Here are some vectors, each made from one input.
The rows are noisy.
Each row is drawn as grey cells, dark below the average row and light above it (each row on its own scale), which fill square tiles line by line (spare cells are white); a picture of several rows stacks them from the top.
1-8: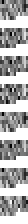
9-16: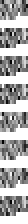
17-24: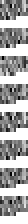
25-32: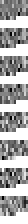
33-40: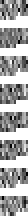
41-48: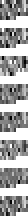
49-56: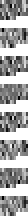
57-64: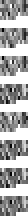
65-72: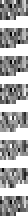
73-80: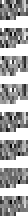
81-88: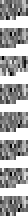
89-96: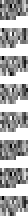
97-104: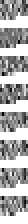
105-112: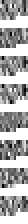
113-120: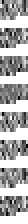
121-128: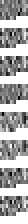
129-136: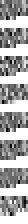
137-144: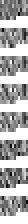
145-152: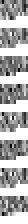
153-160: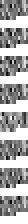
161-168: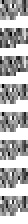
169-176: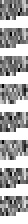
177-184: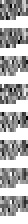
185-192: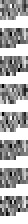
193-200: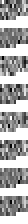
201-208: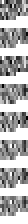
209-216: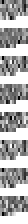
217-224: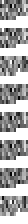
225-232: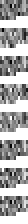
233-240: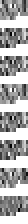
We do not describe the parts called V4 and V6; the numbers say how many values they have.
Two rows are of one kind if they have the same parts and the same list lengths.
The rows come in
3 kinds.
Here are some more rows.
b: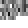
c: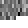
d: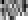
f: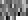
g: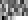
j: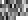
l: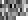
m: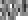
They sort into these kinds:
b, d, m
c, f, j, l
g

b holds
a value of V4 and a value of V6.
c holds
a node of an 8-node tree and a true/false value.
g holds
a fixed value.
